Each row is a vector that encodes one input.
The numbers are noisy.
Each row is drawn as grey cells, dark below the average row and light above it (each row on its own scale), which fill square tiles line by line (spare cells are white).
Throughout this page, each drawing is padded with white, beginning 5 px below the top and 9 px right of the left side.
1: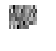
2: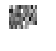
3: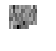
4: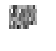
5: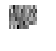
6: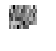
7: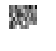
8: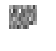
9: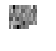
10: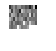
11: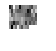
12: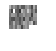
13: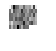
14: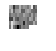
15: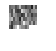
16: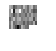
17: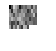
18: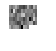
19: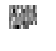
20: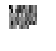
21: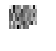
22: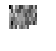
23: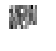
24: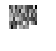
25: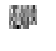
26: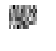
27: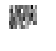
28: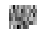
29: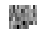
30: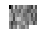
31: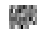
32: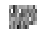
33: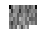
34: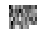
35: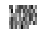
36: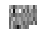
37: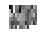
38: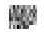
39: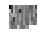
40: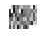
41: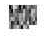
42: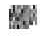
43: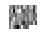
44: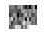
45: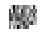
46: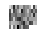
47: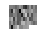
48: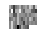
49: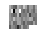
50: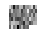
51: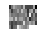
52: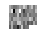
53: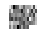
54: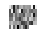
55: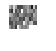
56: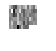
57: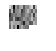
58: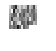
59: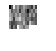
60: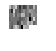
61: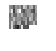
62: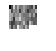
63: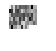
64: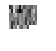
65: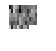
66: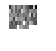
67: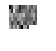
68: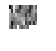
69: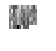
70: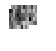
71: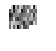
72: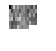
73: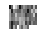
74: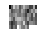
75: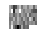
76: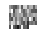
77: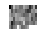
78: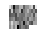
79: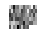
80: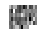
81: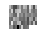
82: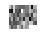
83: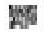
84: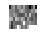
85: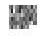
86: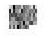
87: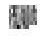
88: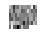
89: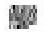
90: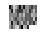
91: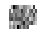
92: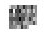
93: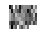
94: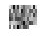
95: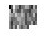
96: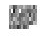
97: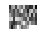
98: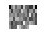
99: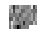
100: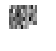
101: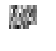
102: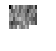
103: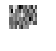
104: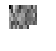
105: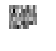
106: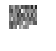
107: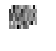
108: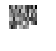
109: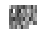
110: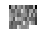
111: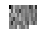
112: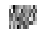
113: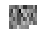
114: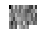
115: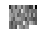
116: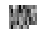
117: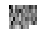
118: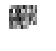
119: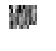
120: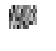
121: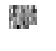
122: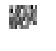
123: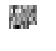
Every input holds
a point on a 6-point circle and a point on a 10-point line, together with either a point on a 6-point circle, or a fixed value.
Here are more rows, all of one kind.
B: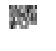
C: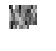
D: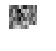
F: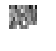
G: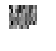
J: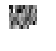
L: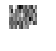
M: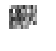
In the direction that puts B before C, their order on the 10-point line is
B, C, J, F, M, G, L, D.
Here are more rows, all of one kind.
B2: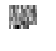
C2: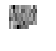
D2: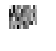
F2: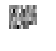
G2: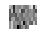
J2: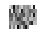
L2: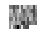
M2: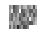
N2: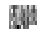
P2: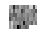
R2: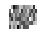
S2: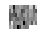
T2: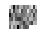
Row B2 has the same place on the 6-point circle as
L2 and N2.
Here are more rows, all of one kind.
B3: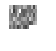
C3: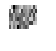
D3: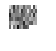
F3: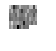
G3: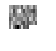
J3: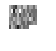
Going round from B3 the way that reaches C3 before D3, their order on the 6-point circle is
B3, C3, D3, F3, G3, J3.
